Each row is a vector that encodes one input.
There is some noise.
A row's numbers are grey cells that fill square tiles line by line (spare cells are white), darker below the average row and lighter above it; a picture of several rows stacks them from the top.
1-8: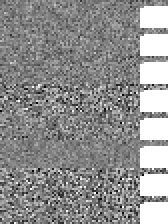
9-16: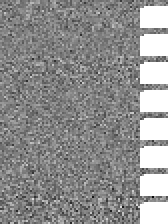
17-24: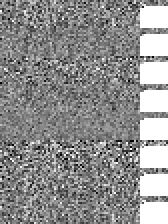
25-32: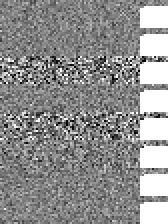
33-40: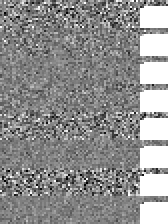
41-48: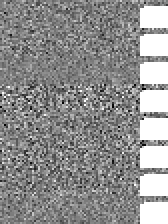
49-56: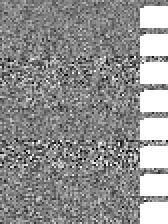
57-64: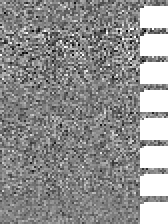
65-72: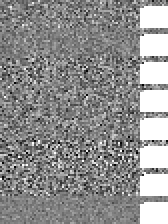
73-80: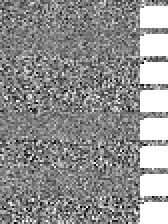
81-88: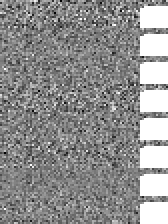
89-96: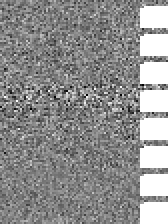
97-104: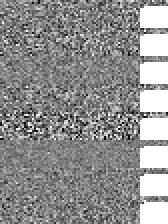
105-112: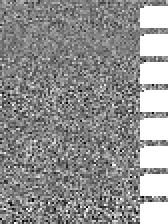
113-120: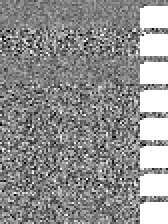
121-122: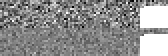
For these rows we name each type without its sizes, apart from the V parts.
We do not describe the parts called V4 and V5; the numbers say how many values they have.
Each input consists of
a true/false value and a value of V4, together with either a point on a line, or a value of V5.
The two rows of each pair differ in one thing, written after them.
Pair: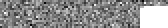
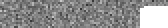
the value of V5
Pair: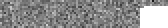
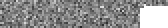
the true/false value
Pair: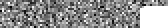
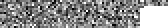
the true/false value
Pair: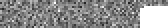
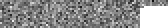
the value of V4
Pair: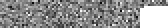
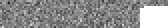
the value of V5
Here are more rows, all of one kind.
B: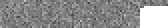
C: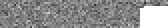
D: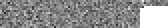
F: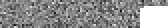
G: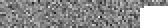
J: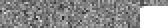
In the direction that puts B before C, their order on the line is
B, F, C, D, G, J.
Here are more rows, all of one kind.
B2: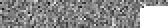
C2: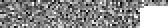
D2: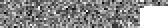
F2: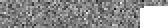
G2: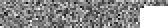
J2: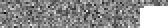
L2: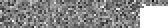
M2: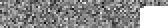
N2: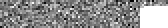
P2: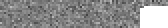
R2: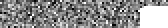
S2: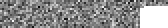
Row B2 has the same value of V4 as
F2, M2 and P2.
